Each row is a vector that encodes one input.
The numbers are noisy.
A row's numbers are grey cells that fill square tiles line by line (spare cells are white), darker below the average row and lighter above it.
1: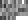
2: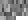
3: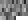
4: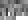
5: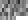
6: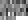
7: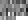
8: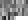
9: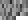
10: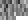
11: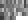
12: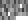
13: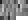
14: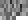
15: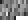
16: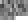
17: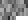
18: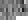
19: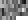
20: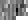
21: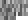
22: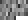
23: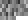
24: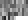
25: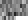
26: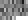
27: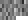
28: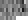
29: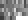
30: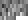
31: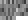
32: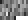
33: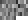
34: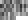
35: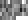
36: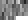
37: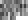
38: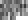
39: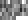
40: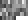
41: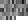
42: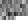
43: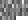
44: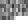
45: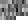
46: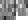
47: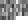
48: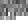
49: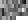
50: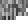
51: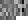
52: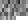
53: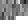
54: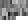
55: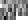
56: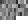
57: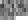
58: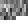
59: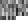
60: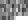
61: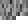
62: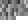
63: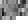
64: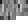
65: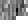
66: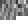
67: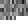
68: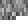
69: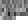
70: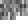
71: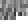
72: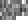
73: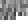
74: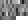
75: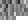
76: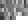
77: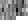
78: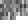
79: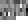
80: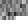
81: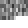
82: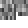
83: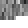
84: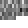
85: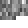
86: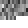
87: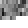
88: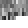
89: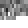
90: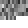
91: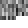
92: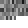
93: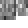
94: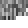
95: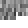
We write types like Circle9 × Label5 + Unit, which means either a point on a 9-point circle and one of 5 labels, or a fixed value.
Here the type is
Label12 × Line10.
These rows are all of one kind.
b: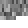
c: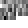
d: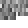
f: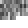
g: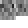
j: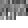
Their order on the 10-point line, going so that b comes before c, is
d, g, f, b, j, c.
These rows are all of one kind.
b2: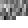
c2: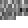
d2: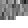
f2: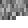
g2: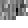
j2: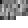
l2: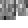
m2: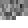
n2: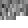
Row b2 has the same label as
f2 and m2.
